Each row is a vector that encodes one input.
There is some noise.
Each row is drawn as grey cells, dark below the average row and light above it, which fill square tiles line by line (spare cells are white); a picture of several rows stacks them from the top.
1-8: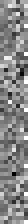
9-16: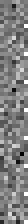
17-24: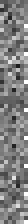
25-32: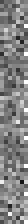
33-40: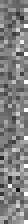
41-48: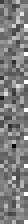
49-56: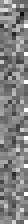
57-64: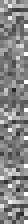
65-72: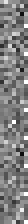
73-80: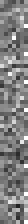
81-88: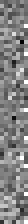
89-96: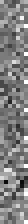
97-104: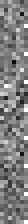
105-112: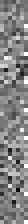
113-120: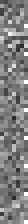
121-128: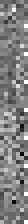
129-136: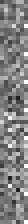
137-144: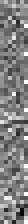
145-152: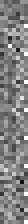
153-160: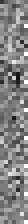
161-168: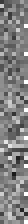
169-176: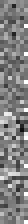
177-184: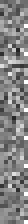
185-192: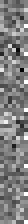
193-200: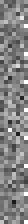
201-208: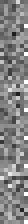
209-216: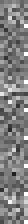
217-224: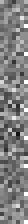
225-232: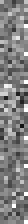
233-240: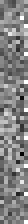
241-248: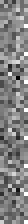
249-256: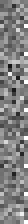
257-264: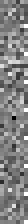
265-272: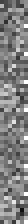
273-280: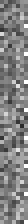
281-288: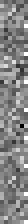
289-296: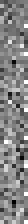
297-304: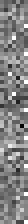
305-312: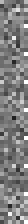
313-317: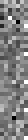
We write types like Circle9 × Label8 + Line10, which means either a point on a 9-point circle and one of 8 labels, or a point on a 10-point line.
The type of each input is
Line9 + Line10 × (Tree8 + Unit).
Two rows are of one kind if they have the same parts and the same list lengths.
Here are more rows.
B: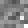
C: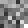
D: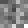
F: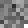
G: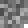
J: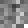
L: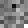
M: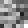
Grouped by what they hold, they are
B, G
C, M
D, F, J, L

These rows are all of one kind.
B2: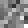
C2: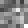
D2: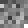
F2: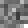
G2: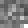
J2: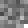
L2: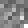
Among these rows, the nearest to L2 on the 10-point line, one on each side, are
C2 and G2.
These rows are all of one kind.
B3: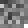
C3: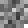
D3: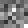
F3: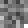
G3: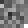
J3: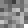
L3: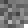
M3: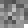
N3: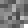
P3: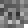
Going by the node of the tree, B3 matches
F3, L3 and P3.
